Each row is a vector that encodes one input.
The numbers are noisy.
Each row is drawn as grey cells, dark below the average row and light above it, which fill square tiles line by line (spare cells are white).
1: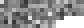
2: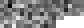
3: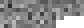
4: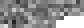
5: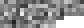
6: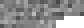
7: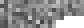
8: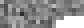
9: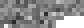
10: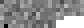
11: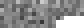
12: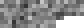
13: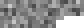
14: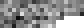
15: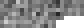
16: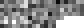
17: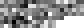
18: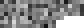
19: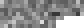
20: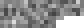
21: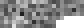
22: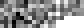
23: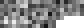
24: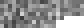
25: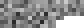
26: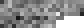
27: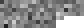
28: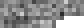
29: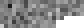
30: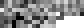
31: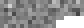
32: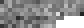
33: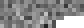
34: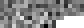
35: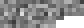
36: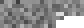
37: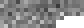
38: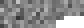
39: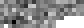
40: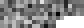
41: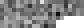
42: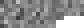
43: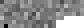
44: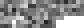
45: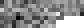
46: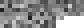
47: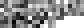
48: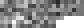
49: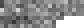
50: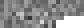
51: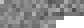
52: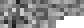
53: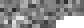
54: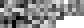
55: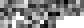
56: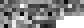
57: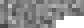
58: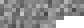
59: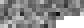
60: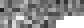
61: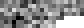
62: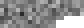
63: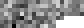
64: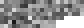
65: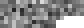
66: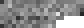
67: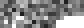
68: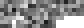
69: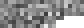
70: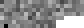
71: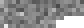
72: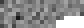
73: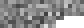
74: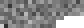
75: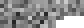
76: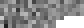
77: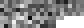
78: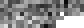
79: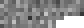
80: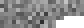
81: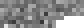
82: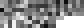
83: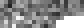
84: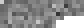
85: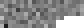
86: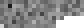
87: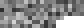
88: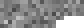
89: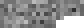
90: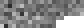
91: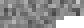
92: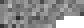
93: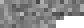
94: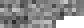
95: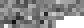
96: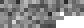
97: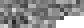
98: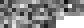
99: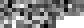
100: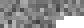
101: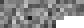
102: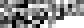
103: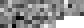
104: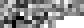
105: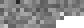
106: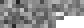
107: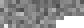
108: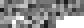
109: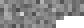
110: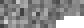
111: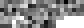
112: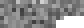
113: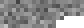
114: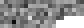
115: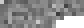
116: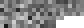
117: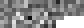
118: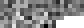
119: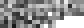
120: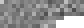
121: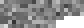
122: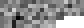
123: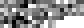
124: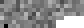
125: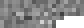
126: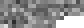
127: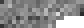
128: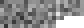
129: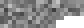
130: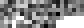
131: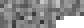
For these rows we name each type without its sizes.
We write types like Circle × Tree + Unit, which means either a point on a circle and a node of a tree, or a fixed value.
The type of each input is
Bool × Bool × Bool × Tree.
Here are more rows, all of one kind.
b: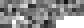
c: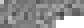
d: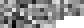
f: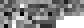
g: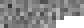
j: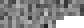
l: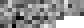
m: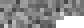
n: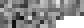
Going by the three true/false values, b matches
l and m.
